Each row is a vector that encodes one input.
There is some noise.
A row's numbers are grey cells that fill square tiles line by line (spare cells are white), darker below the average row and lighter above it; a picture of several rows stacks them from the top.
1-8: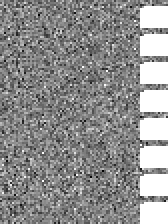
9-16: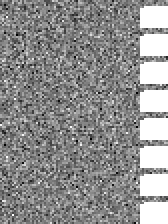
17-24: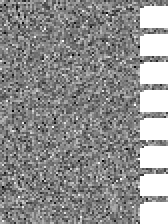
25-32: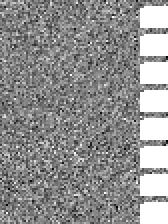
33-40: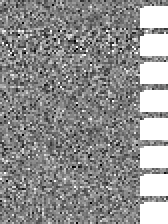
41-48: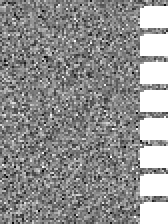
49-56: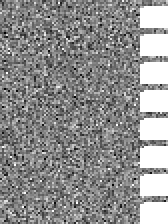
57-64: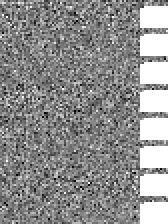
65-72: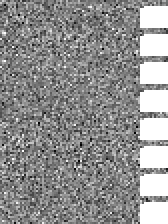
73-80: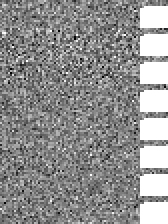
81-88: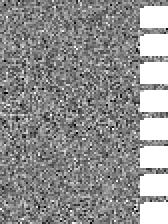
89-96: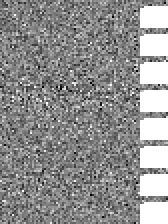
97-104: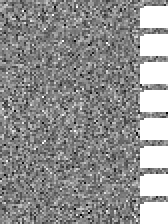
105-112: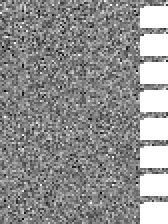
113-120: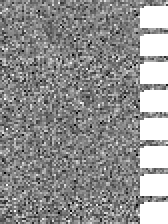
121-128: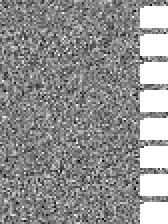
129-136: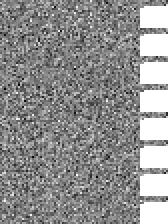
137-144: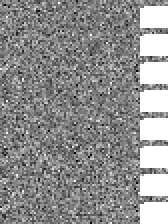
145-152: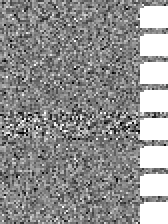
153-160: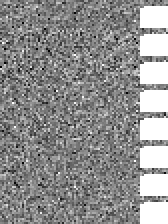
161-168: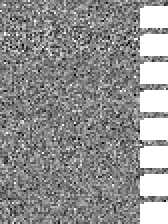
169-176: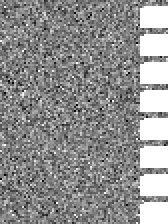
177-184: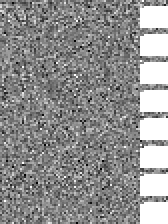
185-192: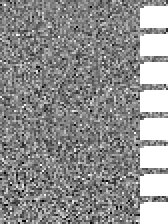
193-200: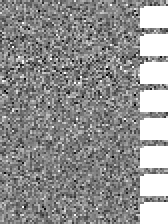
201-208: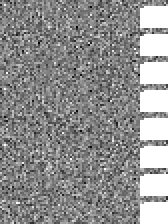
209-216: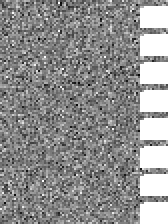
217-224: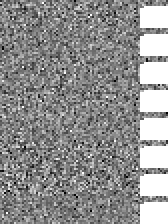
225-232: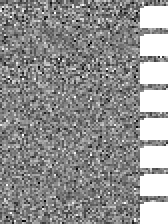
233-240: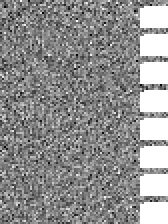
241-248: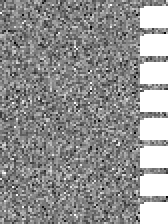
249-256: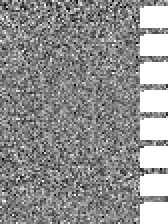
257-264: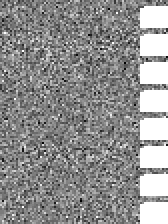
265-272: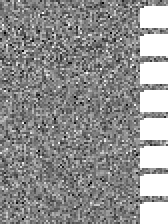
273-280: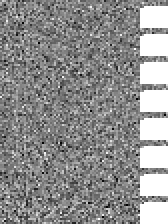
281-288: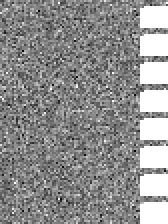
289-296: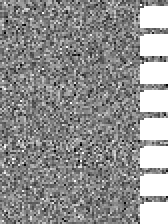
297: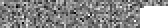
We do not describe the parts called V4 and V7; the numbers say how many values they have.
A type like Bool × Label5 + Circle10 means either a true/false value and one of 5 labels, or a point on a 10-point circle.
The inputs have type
Label5 × Label12 + (Line6 + V4) × V7.
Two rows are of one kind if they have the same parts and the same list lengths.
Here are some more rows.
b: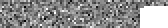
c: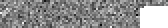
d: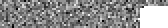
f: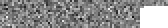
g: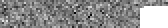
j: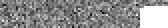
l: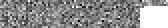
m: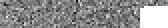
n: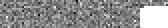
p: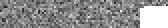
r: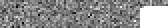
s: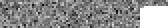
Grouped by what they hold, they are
b, d, l
c, p
f, g, j, m, n, r, s

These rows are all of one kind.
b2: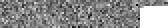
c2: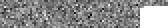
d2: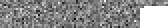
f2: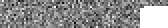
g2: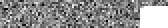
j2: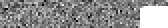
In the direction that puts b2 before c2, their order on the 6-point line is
b2, g2, j2, c2, d2, f2.
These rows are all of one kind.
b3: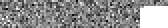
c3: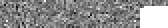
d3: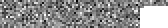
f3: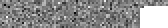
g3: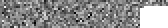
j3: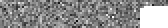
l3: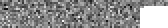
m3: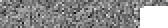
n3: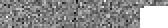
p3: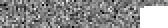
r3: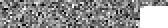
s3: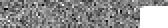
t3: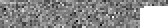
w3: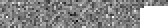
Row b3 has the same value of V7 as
l3, p3, r3 and s3.
